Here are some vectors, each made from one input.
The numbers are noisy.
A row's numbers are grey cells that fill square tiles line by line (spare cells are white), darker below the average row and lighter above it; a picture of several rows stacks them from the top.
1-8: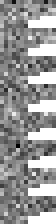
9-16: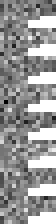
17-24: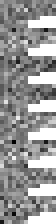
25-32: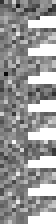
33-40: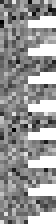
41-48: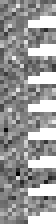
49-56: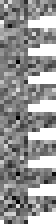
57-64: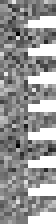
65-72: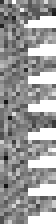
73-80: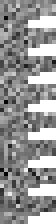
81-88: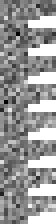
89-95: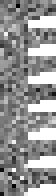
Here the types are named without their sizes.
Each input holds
a point on a line, together with either a label and a true/false value, or a point on a line.
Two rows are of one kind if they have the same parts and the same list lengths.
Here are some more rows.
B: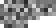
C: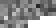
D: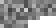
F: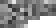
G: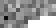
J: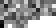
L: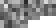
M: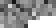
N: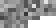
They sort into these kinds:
B, C, D, F, L, N
G, J, M

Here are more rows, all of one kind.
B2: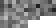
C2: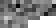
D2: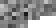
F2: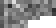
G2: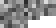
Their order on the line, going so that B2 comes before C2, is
D2, G2, F2, B2, C2.
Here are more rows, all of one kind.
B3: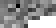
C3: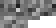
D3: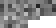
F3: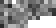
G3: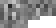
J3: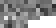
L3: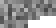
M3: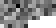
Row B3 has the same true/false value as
L3 and M3.
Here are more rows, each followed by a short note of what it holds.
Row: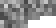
a label, a point on a line and a true/false value
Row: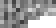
a point on each of two lines
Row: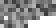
a label, a point on a line and a true/false value
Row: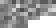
a point on each of two lines
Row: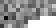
a point on each of two lines
